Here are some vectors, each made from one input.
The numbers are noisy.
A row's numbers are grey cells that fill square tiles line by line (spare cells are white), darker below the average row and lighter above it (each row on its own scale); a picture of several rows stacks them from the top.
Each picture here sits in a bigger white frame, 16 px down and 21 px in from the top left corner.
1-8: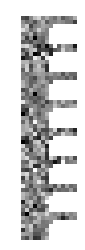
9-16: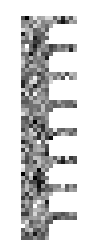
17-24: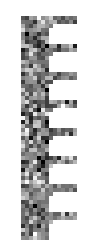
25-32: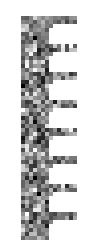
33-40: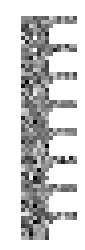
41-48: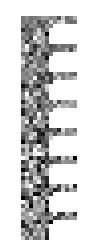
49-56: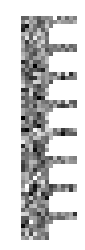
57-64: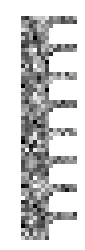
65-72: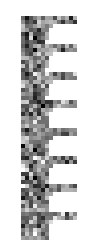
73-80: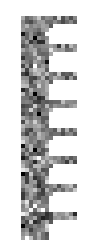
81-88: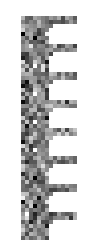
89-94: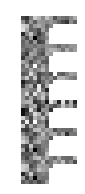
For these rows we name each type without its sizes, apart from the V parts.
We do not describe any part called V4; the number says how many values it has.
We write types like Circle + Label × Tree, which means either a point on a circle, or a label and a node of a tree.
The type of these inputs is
List(Bool × V4).
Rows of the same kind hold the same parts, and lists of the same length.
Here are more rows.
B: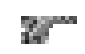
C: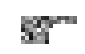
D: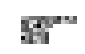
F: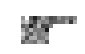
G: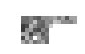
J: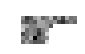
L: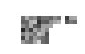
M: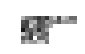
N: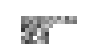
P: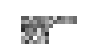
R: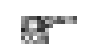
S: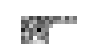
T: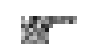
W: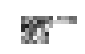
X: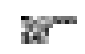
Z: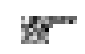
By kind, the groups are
B, J, X
C, D, G, L, M, N, P, R, S, W
F, T, Z

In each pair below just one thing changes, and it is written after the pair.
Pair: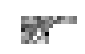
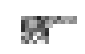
the true/false value in item 1 of the list
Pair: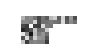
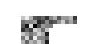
the true/false value in item 2 of the list
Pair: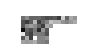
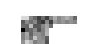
the value of V4 in item 1 of the list
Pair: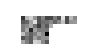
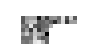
the true/false value in item 2 of the list
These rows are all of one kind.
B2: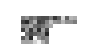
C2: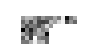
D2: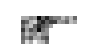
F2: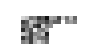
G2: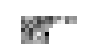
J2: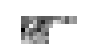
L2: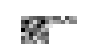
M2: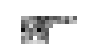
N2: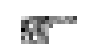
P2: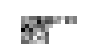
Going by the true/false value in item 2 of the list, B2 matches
D2, G2, J2 and M2.
